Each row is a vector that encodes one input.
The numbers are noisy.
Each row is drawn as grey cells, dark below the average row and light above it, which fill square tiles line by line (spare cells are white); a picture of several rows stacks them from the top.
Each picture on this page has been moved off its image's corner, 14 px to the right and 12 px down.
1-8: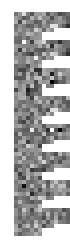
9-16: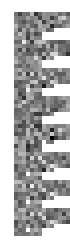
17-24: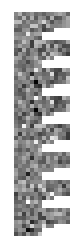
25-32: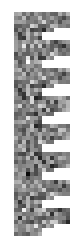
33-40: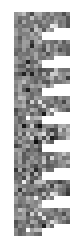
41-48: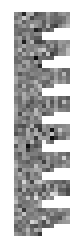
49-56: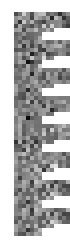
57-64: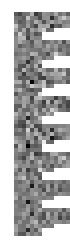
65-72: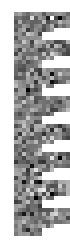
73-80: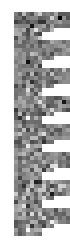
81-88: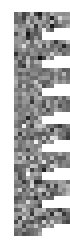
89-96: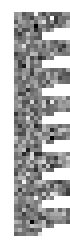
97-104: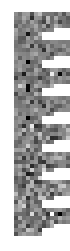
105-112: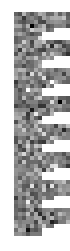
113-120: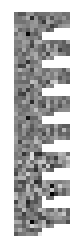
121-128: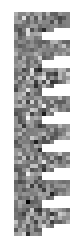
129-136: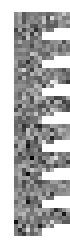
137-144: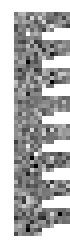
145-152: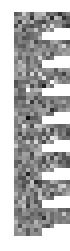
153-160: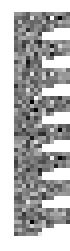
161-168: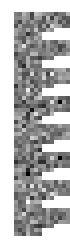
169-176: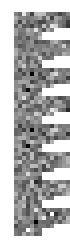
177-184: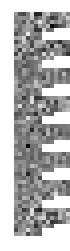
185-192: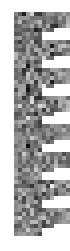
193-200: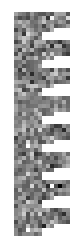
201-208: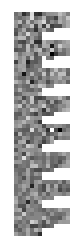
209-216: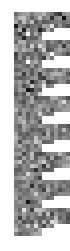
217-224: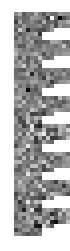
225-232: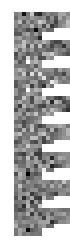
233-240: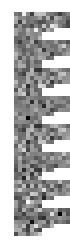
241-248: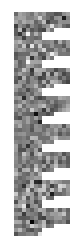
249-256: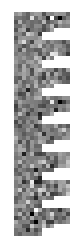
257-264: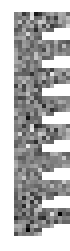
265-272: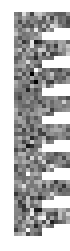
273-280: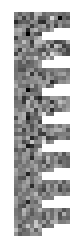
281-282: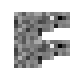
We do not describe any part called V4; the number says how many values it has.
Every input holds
three true/false values, together with either a point on a 19-point line, or a value of V4.
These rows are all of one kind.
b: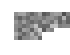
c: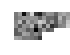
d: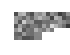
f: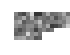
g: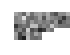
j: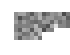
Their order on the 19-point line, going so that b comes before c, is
d, g, j, b, f, c.
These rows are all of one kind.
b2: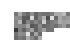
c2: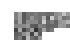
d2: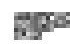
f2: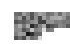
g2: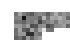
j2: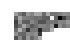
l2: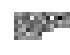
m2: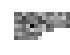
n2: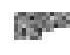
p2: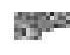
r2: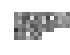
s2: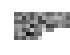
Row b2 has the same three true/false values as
d2, l2 and r2.
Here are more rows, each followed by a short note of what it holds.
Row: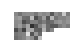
three true/false values and a value of V4
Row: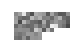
a point on a 19-point line and three true/false values
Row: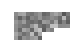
a point on a 19-point line and three true/false values
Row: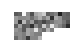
a point on a 19-point line and three true/false values
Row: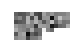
a point on a 19-point line and three true/false values
